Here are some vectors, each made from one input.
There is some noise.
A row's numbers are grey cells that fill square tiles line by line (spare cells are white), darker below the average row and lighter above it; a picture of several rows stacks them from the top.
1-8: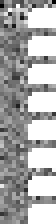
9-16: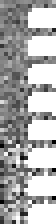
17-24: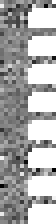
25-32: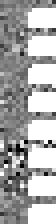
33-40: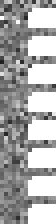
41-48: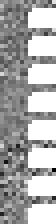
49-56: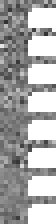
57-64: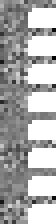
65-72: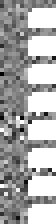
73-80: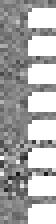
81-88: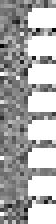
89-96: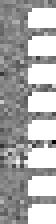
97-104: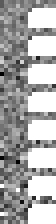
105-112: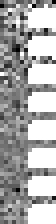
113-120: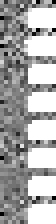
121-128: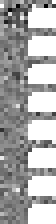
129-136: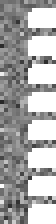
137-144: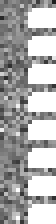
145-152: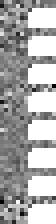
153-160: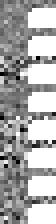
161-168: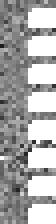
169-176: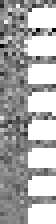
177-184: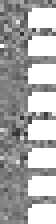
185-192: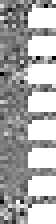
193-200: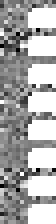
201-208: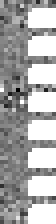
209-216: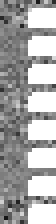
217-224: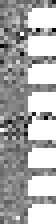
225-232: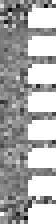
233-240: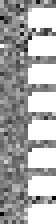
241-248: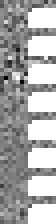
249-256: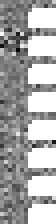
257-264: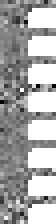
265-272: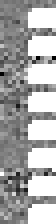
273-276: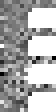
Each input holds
a point on a 10-point line and a true/false value, together with either a fixed value, or a node of a 10-node tree.
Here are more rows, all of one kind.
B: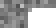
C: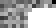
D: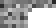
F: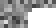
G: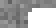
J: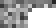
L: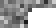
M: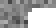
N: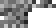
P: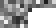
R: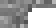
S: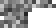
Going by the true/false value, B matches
N and R.
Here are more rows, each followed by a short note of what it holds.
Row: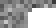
a point on a 10-point line, a node of a 10-node tree and a true/false value
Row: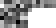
a point on a 10-point line, a node of a 10-node tree and a true/false value
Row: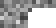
a point on a 10-point line, a node of a 10-node tree and a true/false value
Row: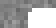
a point on a 10-point line, a node of a 10-node tree and a true/false value
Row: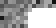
a point on a 10-point line and a true/false value
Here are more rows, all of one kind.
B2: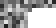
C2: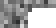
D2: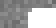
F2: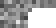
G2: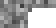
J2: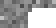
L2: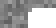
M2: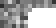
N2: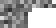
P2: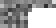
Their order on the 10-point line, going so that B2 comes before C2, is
M2, J2, D2, G2, F2, B2, C2, P2, N2, L2.
